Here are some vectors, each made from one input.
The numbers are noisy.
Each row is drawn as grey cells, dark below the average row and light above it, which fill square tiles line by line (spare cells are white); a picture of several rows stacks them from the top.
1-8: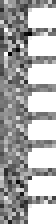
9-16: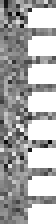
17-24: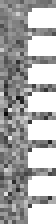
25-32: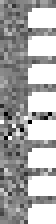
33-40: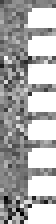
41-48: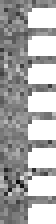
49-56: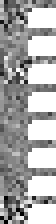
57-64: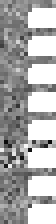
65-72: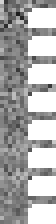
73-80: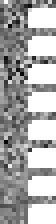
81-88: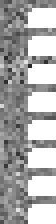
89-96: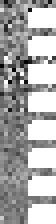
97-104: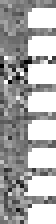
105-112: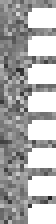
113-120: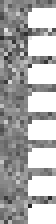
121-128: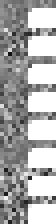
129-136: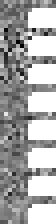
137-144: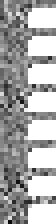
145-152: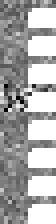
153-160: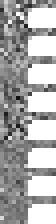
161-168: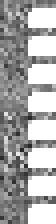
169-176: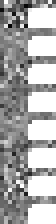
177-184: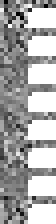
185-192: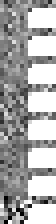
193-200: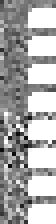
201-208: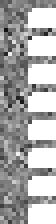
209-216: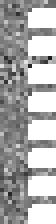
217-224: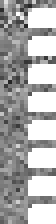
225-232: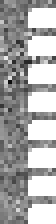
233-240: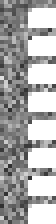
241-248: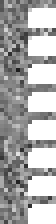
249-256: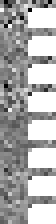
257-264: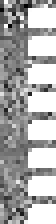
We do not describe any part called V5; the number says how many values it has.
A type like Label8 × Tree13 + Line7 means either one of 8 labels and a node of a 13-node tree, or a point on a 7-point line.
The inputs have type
List2(Line6) × V5 + Tree12.
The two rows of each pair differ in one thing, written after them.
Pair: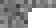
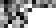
the place on the 6-point line in item 1 of the list
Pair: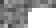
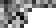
the place on the 6-point line in item 1 of the list
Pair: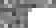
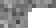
the value of V5
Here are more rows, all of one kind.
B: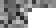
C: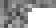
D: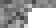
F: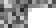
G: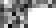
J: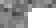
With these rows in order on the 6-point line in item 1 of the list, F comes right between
C and D.
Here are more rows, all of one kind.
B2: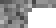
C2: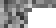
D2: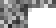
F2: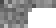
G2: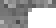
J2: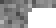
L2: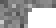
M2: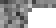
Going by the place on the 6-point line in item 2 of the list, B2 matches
C2 and D2.
